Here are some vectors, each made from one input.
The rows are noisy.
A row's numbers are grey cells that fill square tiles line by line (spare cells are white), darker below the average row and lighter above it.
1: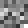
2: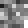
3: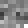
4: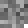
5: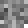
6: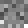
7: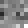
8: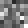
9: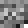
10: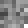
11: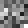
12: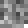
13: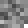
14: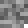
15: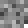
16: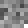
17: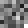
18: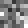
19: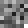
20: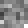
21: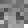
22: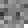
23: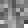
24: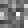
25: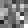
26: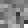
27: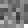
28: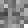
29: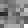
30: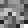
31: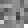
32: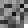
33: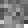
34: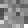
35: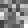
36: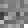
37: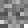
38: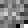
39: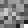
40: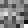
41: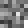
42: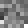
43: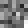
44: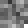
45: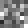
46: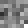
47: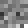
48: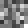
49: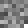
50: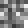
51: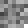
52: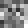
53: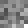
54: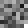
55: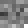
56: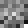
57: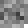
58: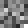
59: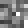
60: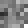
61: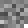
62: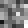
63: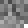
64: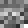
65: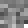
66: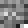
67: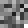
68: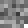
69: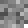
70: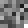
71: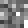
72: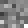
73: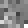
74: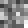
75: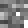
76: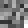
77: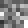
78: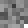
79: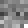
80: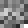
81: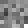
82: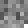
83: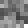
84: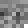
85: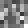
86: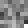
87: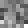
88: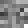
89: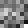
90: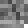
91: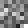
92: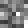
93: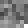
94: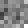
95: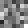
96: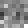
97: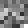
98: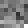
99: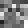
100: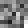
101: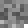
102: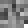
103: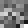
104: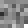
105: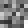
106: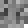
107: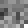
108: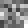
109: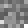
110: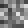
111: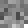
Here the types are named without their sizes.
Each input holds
either a point on a circle and a true/false value, or a point on a line.
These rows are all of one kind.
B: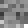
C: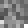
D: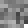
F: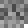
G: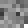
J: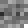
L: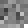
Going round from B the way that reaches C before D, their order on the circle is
B, J, L, C, F, D, G.
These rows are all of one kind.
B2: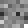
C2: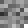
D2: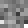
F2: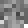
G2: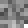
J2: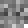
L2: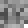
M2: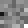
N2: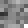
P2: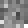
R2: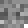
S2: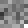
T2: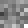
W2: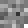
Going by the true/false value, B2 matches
F2, P2 and S2.
